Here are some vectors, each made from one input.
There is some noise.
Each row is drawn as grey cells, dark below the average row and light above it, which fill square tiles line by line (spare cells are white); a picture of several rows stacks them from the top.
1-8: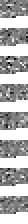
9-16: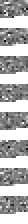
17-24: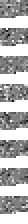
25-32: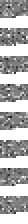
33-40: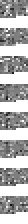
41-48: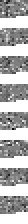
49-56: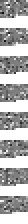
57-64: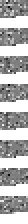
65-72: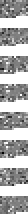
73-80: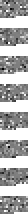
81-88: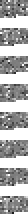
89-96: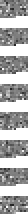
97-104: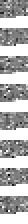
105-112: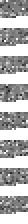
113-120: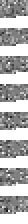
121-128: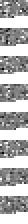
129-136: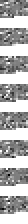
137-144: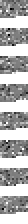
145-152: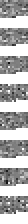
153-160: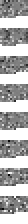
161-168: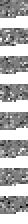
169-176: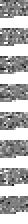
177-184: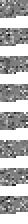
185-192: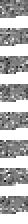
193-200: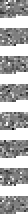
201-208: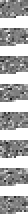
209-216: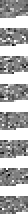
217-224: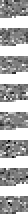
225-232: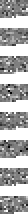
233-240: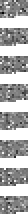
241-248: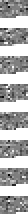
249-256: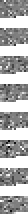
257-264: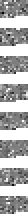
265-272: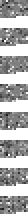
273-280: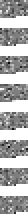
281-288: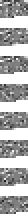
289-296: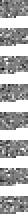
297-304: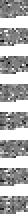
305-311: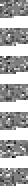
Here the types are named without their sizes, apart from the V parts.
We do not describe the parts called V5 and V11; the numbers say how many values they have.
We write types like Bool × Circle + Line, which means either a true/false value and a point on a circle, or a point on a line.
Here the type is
(Bool × Bool × Bool + Line) × V5 × V11.
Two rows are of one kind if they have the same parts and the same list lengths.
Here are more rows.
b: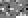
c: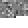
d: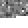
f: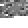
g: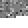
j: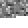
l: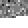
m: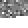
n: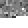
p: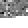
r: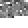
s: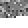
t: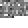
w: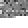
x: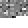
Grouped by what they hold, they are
b, c, g, l, m, n, s, x
d, f, j, p, r, t, w

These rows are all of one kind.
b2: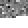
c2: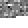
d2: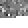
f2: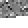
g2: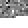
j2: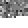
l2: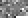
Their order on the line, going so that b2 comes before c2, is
d2, b2, c2, g2, l2, f2, j2.
